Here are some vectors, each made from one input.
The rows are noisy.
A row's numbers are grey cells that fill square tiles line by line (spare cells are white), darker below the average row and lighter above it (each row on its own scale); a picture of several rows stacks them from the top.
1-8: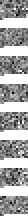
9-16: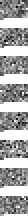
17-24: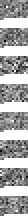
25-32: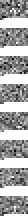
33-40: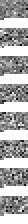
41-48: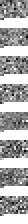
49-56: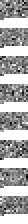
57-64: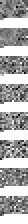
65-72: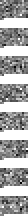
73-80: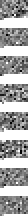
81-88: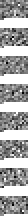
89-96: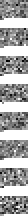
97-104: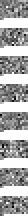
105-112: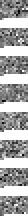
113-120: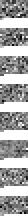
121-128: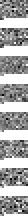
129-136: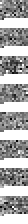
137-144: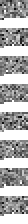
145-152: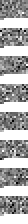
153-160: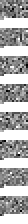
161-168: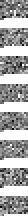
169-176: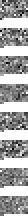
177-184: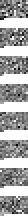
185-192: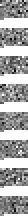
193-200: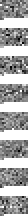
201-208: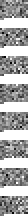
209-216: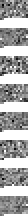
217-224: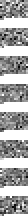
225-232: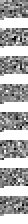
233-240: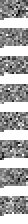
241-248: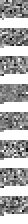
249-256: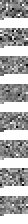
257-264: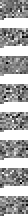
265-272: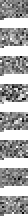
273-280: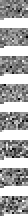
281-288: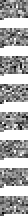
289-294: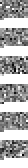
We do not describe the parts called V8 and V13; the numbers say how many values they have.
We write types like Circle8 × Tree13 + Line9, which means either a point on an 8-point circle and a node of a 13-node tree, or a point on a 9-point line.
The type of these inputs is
(Bool × V8 + V13) × Label11 + Unit.
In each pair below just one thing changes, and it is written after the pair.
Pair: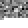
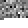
the label
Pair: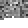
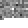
the value of V13
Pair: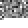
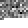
the label
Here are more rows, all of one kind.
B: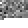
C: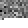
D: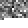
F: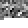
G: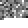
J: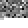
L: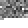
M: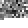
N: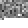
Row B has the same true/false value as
L and M.
